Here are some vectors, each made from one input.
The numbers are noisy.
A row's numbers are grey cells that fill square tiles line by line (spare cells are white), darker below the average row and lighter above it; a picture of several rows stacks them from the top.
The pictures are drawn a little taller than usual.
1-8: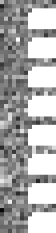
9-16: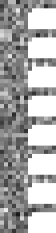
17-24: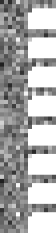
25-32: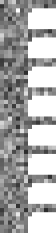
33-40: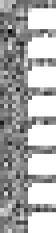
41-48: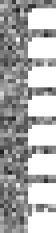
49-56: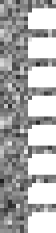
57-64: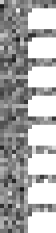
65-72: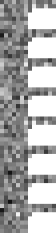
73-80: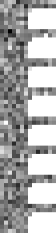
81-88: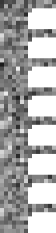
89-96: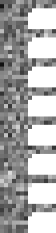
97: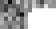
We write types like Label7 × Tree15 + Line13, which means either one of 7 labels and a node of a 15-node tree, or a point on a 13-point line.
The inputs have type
Circle13 × Line7.
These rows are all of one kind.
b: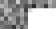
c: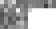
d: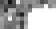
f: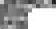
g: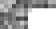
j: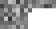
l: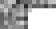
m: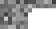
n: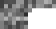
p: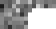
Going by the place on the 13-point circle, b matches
g and l.
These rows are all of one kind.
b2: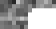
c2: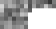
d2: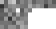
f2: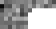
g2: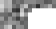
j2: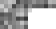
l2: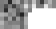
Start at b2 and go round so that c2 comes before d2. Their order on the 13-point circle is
b2, l2, c2, g2, j2, d2, f2.
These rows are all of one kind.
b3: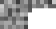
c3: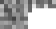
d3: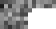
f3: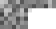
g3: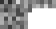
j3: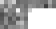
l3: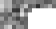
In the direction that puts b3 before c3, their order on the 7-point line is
b3, c3, j3, l3, f3, g3, d3.
